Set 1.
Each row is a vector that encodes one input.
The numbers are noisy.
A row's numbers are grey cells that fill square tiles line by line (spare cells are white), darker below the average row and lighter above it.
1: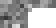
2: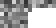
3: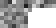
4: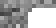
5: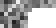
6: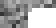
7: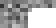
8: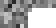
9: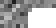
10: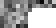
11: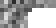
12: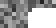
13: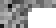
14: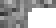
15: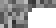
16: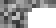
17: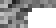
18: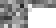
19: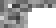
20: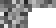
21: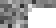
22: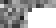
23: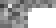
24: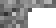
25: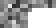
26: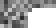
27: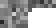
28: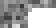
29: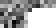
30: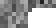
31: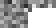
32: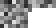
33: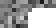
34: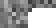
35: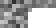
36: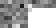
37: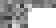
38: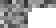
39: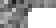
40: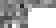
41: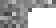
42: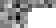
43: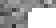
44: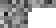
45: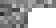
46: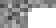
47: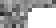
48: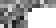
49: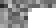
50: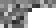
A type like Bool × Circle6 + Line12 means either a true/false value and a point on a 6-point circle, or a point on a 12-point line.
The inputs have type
Label7.
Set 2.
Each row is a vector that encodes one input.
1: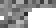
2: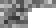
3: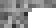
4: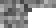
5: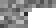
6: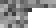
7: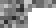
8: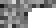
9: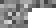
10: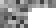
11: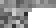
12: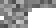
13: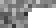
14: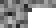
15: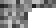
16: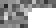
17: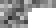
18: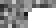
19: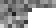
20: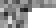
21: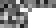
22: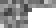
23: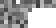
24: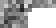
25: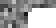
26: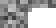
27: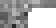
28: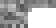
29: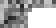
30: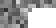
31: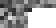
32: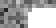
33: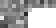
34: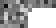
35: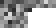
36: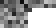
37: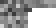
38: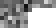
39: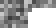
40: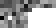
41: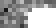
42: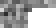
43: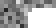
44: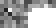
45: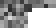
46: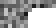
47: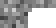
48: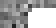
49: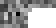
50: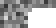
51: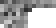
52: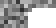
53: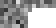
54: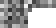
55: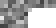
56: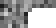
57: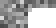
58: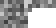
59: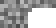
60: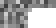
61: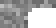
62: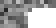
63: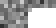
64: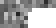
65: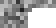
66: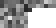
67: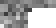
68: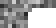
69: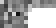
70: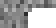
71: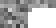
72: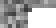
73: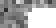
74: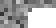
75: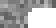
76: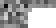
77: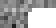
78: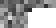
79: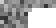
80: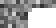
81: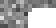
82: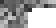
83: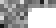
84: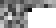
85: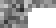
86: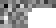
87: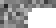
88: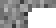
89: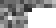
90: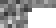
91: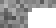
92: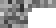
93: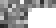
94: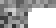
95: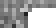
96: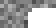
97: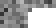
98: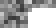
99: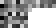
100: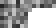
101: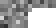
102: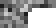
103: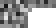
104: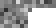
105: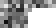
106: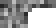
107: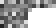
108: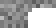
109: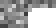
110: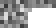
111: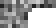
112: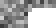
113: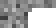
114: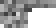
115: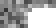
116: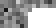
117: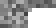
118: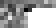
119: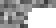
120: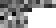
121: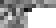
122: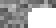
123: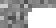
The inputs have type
Tree9.
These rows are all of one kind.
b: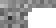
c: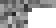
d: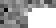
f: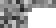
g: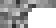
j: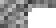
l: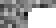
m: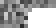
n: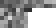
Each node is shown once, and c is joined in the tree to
b and n.
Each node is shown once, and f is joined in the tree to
b.
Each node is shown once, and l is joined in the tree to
g.
